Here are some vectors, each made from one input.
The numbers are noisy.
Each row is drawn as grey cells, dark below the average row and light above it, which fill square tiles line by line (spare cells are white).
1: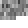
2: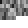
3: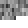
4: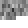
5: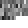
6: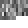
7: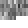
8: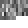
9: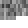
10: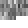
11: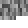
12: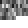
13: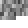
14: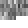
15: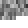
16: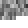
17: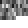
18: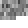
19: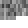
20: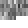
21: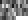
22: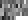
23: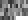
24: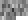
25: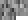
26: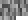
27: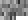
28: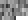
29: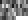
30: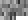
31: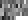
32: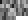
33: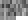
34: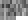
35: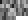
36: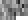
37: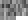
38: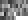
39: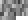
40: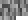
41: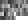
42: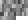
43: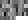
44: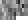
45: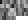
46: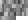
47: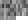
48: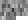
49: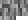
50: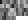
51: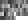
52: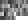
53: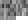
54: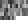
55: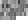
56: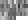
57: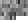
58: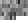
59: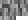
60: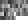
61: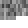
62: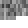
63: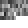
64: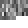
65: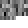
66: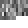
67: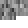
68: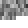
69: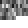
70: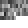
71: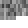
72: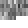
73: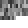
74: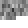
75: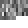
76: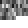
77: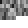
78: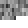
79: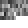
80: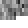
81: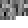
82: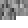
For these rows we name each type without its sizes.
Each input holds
either a label, or a point on a line.
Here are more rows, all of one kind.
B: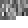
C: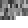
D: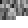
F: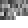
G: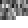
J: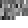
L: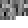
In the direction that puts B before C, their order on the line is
L, B, D, G, F, C, J.
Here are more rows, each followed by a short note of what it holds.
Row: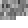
a label
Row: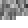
a label
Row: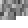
a label
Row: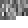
a point on a line
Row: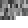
a point on a line
